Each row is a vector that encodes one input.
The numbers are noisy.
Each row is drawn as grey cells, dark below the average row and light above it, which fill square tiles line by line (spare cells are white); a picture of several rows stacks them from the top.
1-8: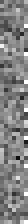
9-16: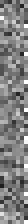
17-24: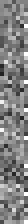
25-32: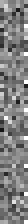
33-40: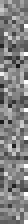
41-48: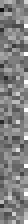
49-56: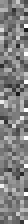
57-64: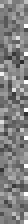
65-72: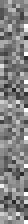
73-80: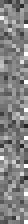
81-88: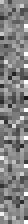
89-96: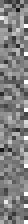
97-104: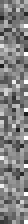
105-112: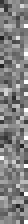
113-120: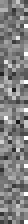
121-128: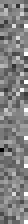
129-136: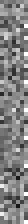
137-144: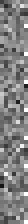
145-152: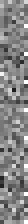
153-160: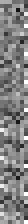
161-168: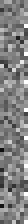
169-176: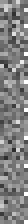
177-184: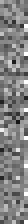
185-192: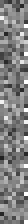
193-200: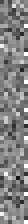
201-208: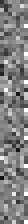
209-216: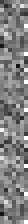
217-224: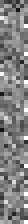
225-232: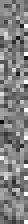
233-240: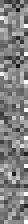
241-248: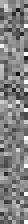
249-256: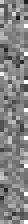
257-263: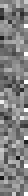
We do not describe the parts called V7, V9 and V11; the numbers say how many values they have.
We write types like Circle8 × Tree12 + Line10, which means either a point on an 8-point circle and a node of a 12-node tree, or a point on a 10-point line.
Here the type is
Circle6 × V9 + Line3 × Line4 × V7 × V11 + Line5.
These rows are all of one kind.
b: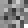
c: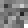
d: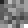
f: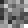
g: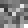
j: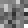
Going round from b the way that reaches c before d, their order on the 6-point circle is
b, c, g, d, f, j.
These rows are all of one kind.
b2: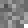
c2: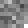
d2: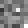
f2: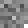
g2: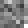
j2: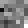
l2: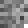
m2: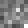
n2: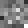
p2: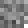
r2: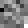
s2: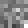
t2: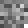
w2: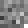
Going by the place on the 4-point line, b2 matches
f2, m2, p2 and r2.
